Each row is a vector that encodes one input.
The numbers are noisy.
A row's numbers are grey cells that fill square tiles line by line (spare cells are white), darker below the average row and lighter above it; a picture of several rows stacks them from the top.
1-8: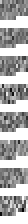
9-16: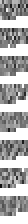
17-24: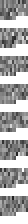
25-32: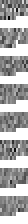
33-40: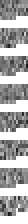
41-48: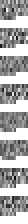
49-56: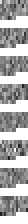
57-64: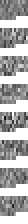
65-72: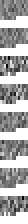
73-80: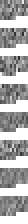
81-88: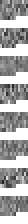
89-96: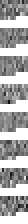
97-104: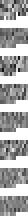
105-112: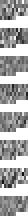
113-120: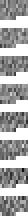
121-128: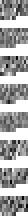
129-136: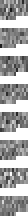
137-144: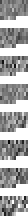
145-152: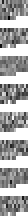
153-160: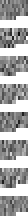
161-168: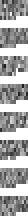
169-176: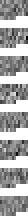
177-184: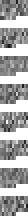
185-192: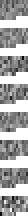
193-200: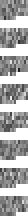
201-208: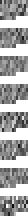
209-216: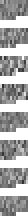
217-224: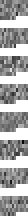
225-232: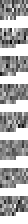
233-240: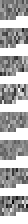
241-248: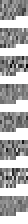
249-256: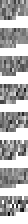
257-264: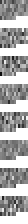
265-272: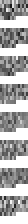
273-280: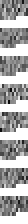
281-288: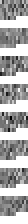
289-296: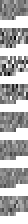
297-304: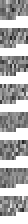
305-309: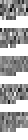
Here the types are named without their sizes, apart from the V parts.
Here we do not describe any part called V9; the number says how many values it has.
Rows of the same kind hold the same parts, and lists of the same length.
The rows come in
2 kinds.
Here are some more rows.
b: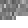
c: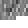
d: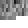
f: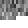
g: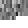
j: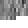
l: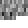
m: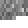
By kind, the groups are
b, c, d, g, l
f, j, m

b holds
a point on a circle, a true/false value and a value of V9.
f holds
two values of V9.
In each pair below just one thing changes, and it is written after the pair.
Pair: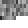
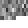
the value of V9
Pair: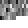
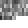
the true/false value
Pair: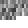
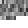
the value of V9
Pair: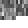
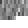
the value of V9
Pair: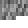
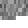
the place on the circle
